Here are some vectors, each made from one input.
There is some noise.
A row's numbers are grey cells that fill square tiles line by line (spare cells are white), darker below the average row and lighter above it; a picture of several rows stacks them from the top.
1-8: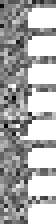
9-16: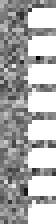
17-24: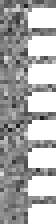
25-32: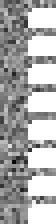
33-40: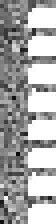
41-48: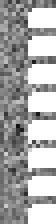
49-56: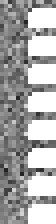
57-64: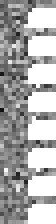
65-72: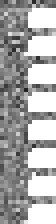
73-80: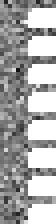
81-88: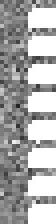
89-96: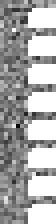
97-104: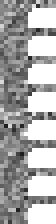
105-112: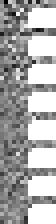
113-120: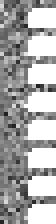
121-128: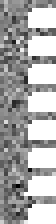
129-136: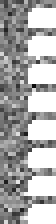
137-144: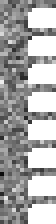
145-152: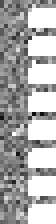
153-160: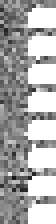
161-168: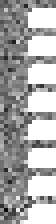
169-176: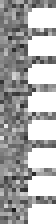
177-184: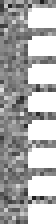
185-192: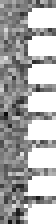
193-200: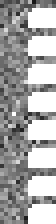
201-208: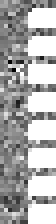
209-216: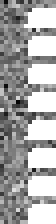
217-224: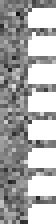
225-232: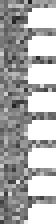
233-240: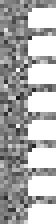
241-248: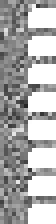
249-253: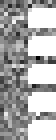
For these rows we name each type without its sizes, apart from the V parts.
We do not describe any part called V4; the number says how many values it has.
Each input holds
a label and a value of V4, together with either a point on a circle and a true/false value, or a fixed value.
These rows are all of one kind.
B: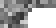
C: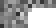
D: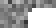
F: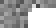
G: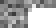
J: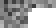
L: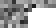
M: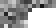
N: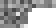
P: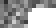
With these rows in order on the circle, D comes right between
J and M.
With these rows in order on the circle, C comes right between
N and P.
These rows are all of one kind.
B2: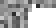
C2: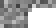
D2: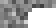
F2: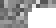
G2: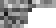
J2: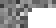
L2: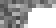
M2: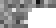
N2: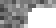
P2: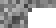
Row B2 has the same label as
F2, G2, J2 and M2.
